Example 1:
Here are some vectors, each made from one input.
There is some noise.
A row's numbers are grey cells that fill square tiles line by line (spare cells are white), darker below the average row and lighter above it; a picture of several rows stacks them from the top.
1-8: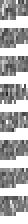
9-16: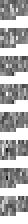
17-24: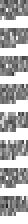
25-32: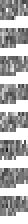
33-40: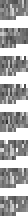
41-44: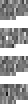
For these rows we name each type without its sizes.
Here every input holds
a label.
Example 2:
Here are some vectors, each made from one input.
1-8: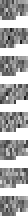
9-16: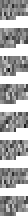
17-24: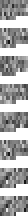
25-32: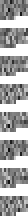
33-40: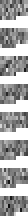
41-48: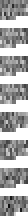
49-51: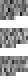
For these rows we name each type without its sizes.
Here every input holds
a point on a circle.
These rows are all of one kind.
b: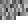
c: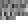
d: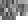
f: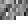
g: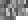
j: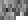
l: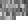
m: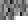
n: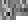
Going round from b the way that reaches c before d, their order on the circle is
b, c, g, d, m, n, l, j, f.
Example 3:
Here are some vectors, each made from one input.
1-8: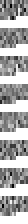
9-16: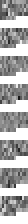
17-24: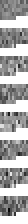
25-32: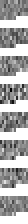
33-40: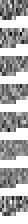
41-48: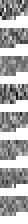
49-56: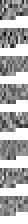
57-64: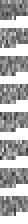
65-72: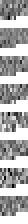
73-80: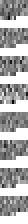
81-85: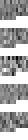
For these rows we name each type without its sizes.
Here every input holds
a label.
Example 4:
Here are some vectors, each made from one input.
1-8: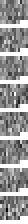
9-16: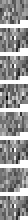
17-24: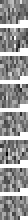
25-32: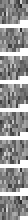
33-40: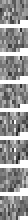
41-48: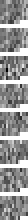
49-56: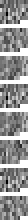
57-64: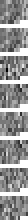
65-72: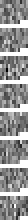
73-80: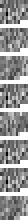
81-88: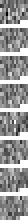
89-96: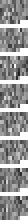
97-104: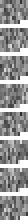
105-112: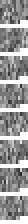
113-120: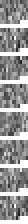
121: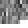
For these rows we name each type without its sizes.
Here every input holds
a point on a line.
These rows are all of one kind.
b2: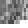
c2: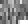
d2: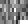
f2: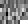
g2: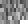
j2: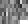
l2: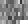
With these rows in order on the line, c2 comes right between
d2 and j2.
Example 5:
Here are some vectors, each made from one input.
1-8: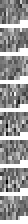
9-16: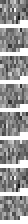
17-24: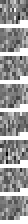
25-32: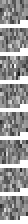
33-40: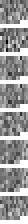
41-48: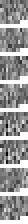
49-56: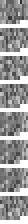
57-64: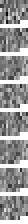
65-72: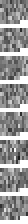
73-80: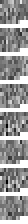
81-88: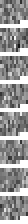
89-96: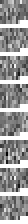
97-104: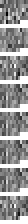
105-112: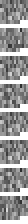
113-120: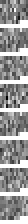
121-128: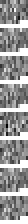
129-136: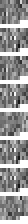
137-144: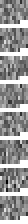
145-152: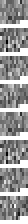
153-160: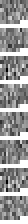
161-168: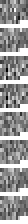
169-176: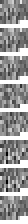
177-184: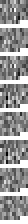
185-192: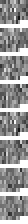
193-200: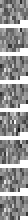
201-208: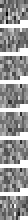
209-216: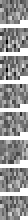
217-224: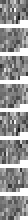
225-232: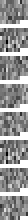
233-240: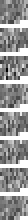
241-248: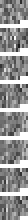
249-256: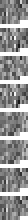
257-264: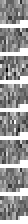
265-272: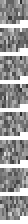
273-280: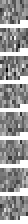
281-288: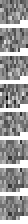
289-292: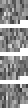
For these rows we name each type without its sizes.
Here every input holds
a point on a line.
